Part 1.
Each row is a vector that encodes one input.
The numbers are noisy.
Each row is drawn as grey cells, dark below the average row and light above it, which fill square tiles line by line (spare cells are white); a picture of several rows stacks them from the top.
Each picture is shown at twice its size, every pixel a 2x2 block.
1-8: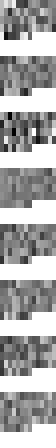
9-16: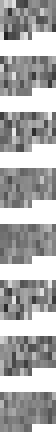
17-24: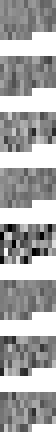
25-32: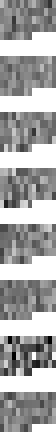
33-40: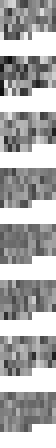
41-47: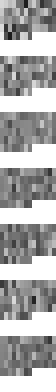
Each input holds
either a point on a 5-point line, or a node of a 7-node tree.
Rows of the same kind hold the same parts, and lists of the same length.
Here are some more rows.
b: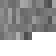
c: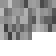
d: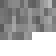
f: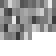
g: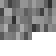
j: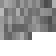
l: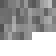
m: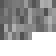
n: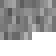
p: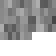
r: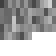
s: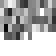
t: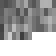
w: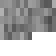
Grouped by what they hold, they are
b, c, g, j, p, w
d, f, l, m, n, r, s, t

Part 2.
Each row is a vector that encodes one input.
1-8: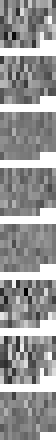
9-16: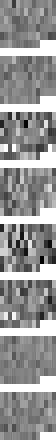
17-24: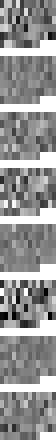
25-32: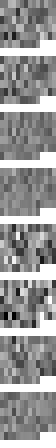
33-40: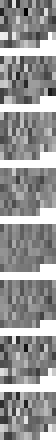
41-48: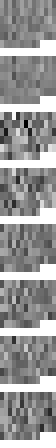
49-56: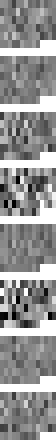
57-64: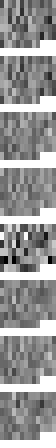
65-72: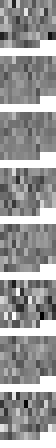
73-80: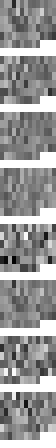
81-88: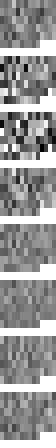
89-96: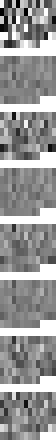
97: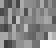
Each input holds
a point on an 8-point line and a true/false value.
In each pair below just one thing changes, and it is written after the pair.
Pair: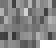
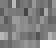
the true/false value
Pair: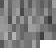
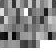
the true/false value
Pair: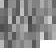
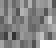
the place on the 8-point line
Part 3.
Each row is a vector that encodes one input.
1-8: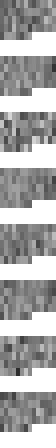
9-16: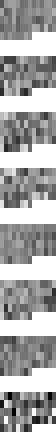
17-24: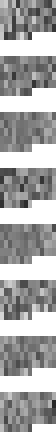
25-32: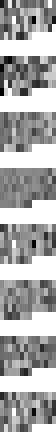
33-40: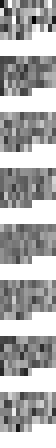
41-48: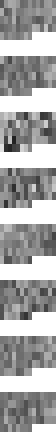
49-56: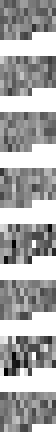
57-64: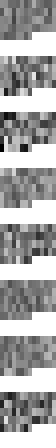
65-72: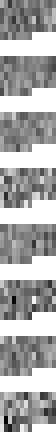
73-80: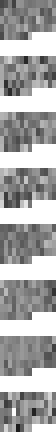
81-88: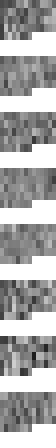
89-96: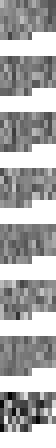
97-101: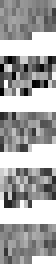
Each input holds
either a node of a 13-node tree, or a node of a 14-node tree.
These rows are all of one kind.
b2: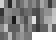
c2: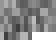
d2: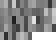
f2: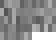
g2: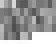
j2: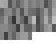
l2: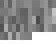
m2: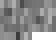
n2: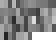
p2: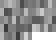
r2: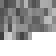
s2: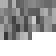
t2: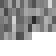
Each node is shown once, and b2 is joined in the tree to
g2, m2 and r2.
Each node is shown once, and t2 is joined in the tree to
j2 and p2.
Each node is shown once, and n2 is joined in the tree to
s2.
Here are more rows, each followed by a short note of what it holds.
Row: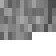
a node of a 14-node tree
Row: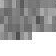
a node of a 13-node tree
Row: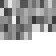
a node of a 13-node tree
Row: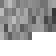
a node of a 14-node tree
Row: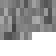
a node of a 14-node tree
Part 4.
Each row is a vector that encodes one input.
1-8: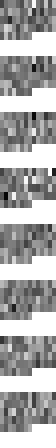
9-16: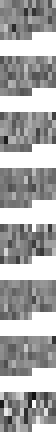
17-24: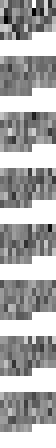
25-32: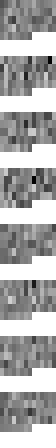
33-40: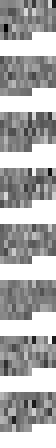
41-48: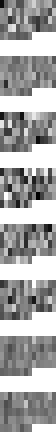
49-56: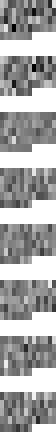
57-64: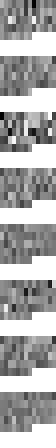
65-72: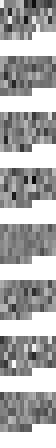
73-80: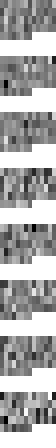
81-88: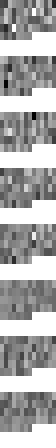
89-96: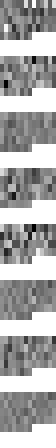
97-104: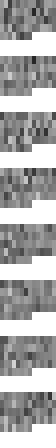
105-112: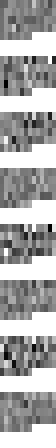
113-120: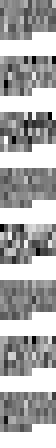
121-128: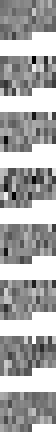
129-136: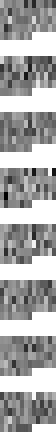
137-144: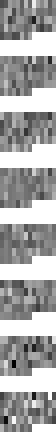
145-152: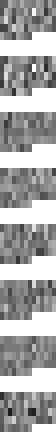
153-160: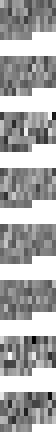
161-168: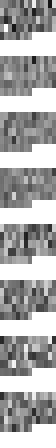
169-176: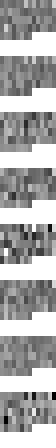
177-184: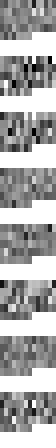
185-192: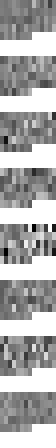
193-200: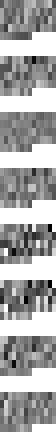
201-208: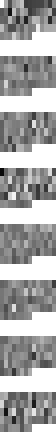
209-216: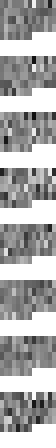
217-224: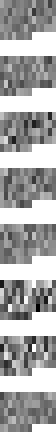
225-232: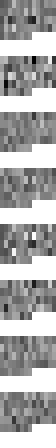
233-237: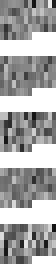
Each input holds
a point on a 10-point circle and a point on a 10-point line.
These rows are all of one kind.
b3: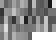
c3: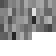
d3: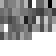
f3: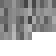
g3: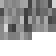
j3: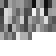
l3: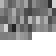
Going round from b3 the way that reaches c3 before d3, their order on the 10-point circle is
b3, g3, l3, c3, d3, f3, j3.
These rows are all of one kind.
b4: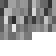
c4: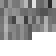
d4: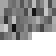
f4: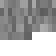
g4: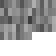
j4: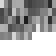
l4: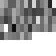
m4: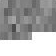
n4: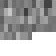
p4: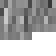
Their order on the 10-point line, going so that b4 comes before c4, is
g4, j4, b4, c4, f4, p4, d4, m4, l4, n4.
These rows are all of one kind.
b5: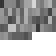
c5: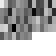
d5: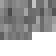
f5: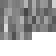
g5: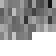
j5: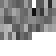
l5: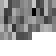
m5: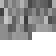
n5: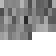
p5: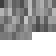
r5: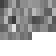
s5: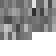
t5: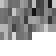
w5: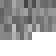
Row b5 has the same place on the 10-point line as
g5, j5, l5 and t5.
